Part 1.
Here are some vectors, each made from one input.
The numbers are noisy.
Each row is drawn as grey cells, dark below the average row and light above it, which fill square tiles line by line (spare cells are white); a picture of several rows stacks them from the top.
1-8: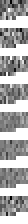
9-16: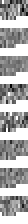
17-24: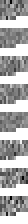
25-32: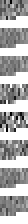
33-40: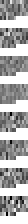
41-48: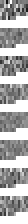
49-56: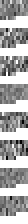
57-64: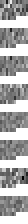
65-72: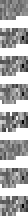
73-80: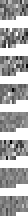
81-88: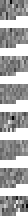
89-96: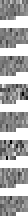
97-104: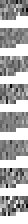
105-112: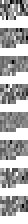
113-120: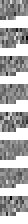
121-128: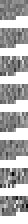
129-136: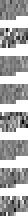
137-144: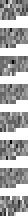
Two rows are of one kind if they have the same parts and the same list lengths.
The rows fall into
4 kinds.
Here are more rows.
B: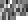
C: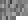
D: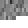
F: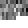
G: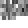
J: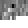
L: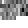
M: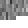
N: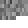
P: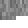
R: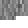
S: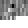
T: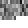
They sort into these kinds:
B, F, G, L, T
C, N
D, M, P, R
J, S

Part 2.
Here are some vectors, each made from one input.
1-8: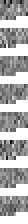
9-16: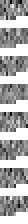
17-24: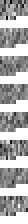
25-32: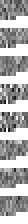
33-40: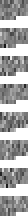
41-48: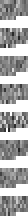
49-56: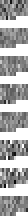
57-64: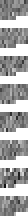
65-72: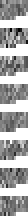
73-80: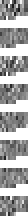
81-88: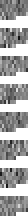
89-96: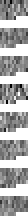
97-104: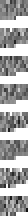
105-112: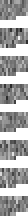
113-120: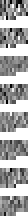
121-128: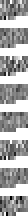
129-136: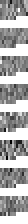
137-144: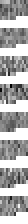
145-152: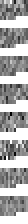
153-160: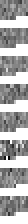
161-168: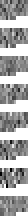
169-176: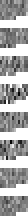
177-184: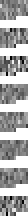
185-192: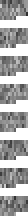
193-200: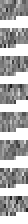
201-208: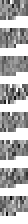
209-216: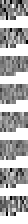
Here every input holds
a point on a 6-point circle, together with either a point on a 4-point line, or four true/false values.
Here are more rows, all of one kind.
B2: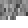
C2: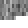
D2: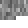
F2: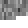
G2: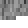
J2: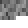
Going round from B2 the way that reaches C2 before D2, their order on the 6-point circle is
B2, C2, J2, D2, F2, G2.
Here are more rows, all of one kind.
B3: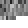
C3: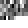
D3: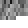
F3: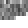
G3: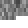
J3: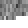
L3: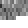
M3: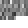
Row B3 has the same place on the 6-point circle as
L3 and M3.
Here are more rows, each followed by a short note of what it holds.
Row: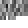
a point on a 6-point circle and a point on a 4-point line
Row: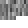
a point on a 6-point circle and a point on a 4-point line
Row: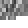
a point on a 6-point circle and a point on a 4-point line
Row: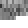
a point on a 6-point circle and four true/false values
